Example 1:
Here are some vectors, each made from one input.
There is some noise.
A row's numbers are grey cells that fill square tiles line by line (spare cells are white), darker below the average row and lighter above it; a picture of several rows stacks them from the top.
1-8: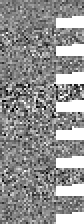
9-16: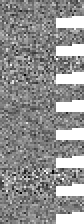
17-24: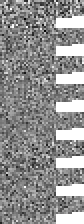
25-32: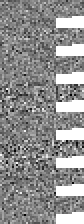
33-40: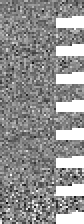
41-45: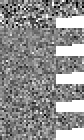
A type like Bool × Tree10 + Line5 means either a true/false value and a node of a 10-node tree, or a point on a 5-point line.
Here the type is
Line4 + Line5.
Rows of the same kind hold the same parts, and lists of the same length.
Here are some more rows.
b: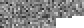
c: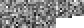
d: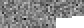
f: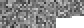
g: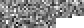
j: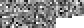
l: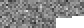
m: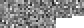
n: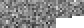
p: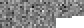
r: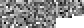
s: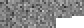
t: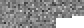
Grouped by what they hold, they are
b, f, p, s
c, d, g, j, l, m, n, r, t

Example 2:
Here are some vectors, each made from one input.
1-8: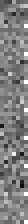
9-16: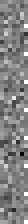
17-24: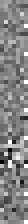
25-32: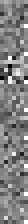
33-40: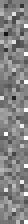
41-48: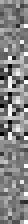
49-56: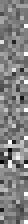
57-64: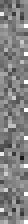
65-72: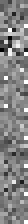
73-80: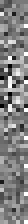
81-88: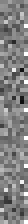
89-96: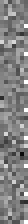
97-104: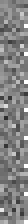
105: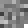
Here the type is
Bool × Bool × Bool × Tree9 + Unit.
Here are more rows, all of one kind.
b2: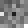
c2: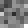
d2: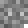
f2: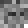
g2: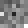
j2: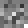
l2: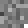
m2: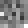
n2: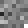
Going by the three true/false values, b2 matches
g2 and m2.
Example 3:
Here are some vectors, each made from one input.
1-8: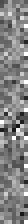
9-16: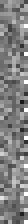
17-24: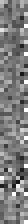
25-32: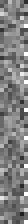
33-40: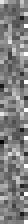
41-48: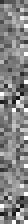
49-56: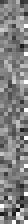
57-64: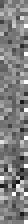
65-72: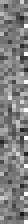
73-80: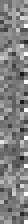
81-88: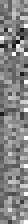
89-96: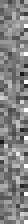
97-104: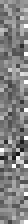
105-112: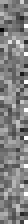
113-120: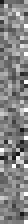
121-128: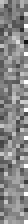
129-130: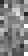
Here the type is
List2(Line8).
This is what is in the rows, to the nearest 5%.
All of them are lists of up to two points on an 8-point line: about 5% are empty, 45% hold one and 50% two.
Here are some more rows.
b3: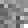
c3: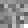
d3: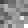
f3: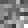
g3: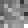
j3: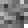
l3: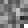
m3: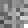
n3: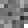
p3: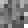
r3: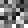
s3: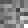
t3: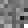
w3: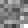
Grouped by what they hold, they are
b3, c3, d3, f3, g3, m3, s3, w3
j3, l3, n3, p3, t3
r3

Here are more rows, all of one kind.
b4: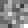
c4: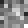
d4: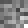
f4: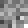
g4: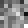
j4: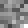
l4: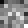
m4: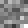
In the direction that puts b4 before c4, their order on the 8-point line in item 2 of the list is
m4, j4, d4, b4, l4, f4, c4, g4.
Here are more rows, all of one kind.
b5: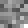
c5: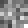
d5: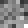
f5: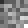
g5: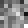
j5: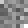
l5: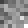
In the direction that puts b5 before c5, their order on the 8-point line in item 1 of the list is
g5, d5, l5, f5, j5, b5, c5.
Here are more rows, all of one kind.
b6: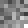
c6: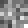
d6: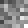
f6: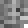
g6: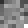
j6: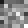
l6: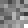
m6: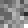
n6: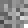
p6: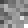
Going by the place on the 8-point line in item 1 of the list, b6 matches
d6 and l6.
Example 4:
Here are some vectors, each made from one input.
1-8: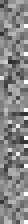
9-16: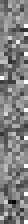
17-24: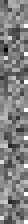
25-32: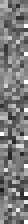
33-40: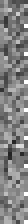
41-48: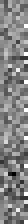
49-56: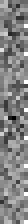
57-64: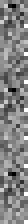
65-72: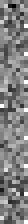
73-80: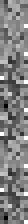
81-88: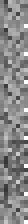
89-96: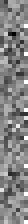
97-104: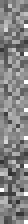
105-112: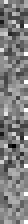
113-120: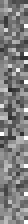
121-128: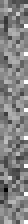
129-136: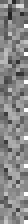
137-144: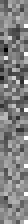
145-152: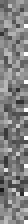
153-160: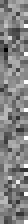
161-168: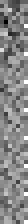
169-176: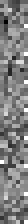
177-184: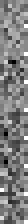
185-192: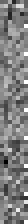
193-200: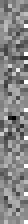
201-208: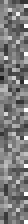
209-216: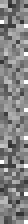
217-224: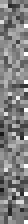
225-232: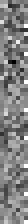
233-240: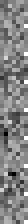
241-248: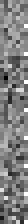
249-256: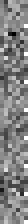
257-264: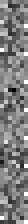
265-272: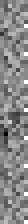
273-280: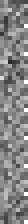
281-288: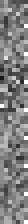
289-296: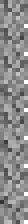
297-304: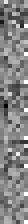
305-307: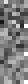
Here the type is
Bool × Bool × Bool + Tree10 + Unit.
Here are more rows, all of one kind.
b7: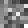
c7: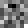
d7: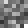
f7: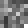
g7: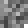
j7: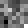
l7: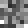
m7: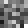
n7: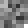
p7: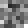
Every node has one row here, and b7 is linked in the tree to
f7.
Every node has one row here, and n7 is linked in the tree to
g7 and p7.
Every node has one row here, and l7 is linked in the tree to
p7.
